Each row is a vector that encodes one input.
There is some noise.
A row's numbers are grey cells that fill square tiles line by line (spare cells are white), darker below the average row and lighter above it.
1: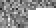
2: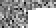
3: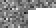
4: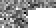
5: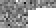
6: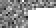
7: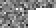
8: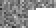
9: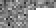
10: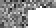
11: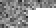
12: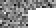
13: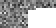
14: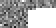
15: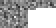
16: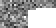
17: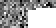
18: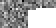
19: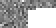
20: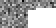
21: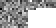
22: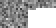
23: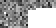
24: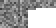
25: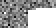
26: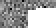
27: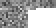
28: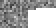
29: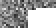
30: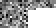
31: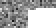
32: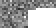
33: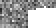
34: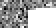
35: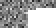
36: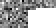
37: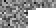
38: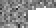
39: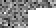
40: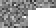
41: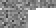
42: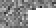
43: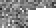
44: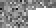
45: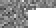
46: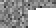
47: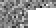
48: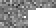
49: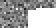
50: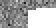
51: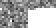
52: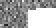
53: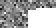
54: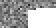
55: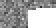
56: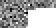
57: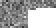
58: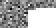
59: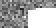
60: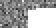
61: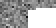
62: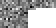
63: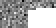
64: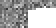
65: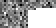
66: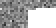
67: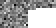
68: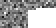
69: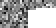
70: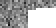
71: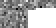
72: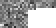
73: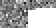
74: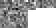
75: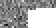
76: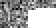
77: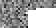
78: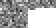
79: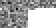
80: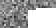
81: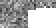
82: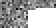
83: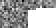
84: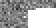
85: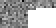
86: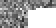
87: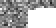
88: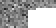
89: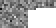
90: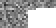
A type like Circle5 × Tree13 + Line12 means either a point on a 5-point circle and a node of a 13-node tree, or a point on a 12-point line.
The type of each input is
Bool × Label9.
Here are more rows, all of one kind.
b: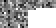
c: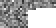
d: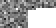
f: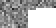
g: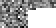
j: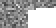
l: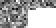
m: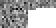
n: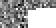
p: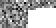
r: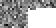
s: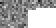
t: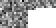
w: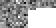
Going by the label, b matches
l, m, p and w.
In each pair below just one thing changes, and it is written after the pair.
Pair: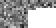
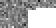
the true/false value
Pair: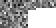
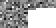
the label
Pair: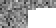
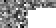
the true/false value
